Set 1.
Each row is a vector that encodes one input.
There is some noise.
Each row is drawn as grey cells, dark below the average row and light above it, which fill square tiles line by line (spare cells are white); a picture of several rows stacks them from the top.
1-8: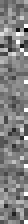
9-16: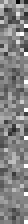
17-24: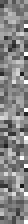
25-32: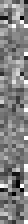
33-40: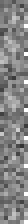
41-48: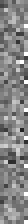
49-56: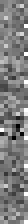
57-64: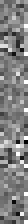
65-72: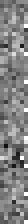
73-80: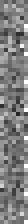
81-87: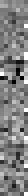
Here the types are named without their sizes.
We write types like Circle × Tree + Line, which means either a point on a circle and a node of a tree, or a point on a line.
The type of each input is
Bool × Tree.
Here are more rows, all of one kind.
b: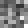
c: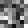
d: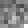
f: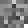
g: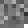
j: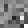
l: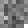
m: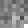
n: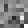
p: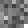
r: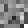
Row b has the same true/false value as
d and m.
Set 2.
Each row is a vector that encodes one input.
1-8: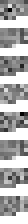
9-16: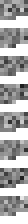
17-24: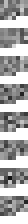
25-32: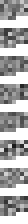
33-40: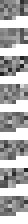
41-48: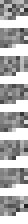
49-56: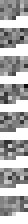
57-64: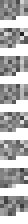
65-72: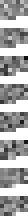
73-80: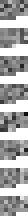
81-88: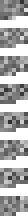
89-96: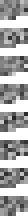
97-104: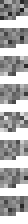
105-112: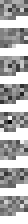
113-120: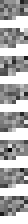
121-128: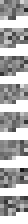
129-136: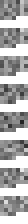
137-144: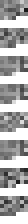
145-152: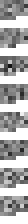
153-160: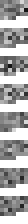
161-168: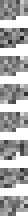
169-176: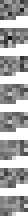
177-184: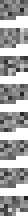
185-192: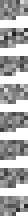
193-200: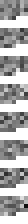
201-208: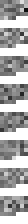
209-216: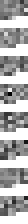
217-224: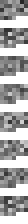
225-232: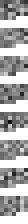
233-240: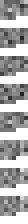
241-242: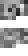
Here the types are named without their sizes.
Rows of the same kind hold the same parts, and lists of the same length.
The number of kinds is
2.
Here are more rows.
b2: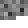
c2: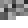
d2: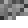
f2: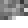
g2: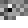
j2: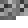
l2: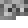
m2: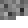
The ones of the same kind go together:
b2, d2, f2, j2, l2, m2
c2, g2

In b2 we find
four true/false values.
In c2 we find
a label.
